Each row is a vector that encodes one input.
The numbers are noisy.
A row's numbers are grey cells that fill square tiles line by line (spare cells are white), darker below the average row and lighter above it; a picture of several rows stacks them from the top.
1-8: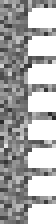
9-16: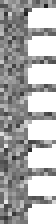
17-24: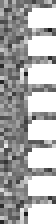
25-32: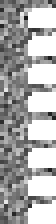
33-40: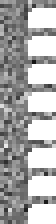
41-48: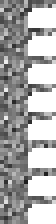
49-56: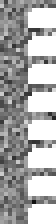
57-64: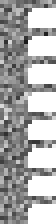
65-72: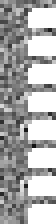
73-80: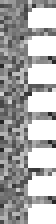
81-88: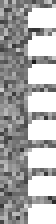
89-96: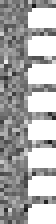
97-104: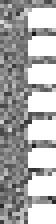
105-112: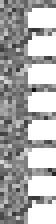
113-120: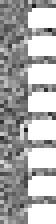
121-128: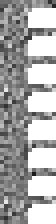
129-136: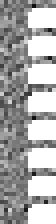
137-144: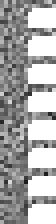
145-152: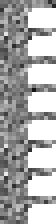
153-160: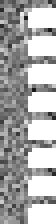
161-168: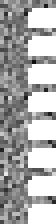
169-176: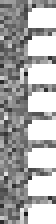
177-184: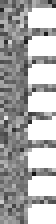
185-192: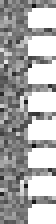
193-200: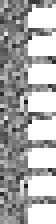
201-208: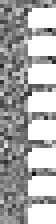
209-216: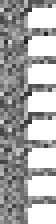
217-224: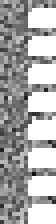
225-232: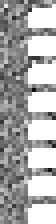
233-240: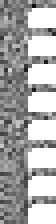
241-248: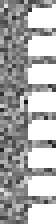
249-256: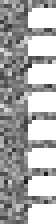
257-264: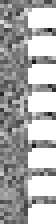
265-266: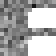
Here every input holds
a point on a 19-point line.
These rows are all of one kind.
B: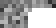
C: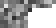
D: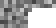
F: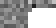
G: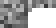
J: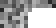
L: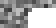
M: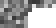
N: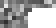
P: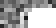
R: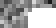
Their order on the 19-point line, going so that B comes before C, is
P, J, B, R, F, G, L, D, N, C, M.
